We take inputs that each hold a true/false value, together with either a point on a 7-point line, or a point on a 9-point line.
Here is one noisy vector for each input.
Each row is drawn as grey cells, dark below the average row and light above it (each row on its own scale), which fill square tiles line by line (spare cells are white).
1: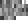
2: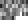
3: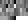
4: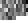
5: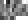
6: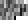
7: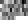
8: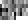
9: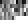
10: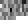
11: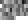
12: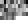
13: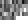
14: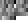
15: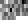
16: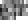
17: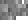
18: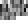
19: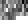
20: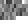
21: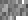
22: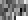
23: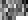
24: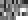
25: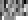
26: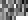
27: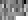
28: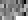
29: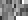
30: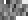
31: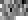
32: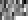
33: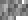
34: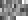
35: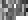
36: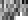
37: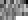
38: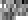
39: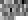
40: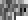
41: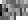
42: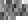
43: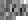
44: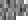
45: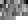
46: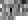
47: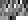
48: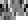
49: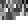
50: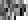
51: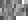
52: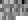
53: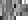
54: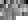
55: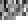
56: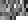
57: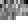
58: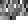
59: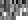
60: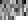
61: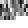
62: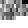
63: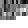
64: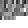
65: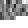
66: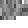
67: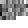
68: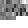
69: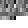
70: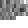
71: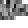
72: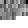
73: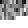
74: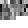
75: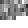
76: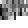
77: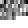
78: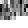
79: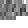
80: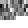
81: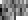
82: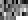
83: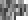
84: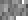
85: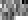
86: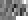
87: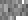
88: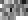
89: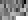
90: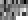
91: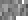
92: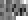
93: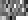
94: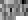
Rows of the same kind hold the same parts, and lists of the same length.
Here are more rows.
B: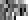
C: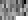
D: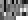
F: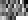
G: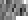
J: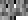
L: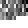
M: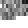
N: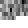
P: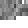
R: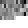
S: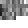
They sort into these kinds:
B, G, P, S
C, D, F, J, L, M, N, R

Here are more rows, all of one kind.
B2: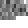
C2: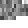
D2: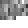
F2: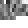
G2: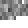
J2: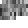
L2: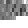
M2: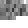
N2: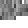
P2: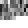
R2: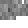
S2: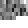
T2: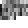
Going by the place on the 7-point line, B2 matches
L2, M2 and S2.
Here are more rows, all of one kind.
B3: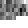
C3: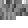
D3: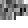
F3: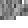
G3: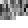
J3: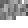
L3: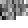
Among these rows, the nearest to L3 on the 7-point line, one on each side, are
D3 and G3.
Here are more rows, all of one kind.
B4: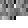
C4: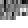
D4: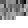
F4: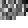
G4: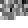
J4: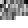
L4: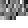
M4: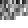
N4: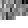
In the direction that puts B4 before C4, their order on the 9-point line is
B4, L4, F4, N4, G4, D4, M4, C4, J4.
